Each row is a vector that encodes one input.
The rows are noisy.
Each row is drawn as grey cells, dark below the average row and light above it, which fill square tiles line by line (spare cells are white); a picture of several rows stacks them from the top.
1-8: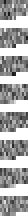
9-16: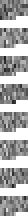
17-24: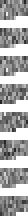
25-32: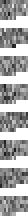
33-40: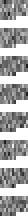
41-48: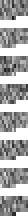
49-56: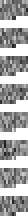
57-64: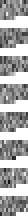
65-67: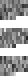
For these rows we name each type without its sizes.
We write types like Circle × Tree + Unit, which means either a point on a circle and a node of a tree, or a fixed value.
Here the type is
Circle + Line.
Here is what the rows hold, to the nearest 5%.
About 50% of them hold a point on a circle. The rest hold a point on a line.
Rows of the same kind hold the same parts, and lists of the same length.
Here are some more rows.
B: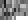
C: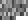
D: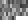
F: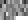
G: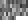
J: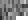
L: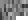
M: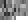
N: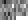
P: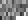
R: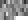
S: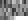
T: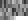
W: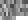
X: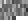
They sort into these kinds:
B, F, M, N, R, S, T, W
C, D, G, J, L, P, X

